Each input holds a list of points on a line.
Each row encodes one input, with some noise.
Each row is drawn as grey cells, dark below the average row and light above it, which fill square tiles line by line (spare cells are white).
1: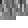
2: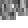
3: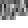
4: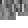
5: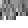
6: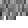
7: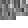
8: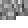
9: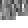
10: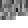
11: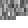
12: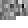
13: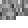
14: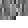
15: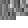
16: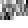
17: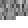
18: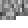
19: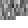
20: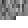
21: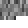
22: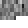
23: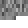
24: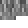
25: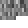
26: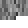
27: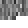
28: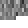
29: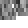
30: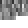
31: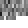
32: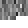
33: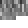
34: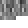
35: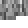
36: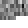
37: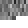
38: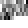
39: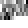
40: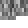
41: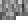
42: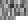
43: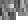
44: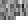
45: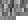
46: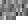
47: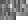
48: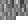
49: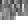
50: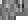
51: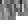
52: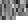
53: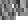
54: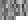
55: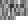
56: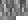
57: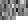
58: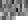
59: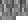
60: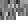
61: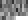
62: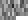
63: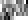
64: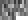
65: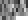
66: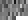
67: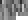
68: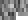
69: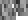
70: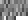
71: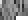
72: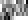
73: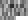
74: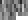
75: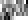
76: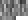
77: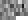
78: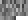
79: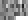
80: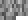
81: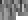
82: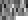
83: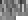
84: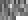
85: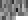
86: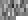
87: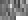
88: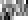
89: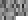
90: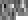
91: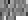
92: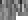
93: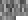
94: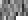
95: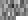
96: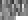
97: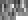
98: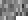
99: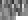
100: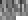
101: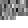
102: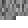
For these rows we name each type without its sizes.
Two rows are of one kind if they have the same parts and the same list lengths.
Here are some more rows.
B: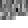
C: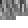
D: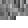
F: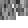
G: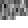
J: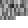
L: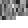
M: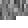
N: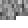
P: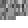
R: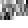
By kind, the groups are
B, C, J
D, F, G, L, M, N, P
R

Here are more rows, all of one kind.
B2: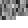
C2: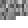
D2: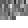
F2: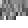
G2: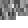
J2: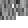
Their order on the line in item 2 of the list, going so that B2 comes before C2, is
F2, J2, B2, G2, C2, D2.
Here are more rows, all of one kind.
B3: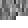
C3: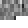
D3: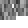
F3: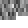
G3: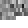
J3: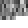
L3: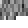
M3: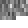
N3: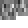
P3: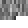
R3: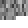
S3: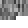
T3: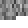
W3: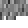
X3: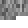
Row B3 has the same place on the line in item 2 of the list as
M3, N3, P3 and X3.
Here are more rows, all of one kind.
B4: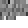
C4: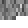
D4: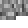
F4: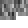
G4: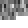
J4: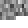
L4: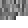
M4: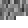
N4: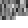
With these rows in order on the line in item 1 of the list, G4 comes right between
F4 and N4.
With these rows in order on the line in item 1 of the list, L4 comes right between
C4 and M4.
